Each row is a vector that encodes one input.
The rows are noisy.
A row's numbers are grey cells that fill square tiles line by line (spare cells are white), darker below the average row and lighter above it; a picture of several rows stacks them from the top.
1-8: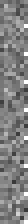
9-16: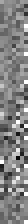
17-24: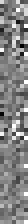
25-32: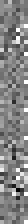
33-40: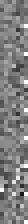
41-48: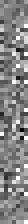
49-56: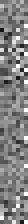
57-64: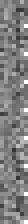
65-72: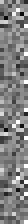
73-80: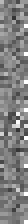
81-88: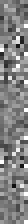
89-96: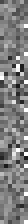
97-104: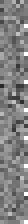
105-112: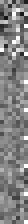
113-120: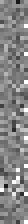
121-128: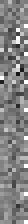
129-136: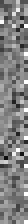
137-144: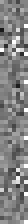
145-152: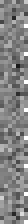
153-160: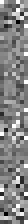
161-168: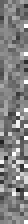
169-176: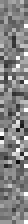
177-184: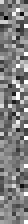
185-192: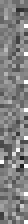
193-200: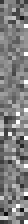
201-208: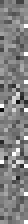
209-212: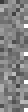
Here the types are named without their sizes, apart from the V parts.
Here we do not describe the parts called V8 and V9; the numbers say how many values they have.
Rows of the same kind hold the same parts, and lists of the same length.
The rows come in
2 kinds.
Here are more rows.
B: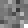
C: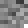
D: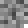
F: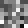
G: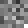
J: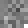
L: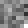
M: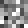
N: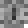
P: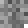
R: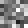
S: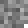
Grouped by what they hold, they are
B, C, D, G, J, L, N, P, S
F, M, R

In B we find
a point on each of two lines, a true/false value and a value of V9.
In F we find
a value of V8.
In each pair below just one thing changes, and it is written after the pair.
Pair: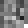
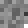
the place on one of the two lines
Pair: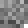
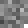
the place on one of the two lines
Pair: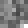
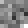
the true/false value
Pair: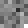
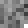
the place on one of the two lines
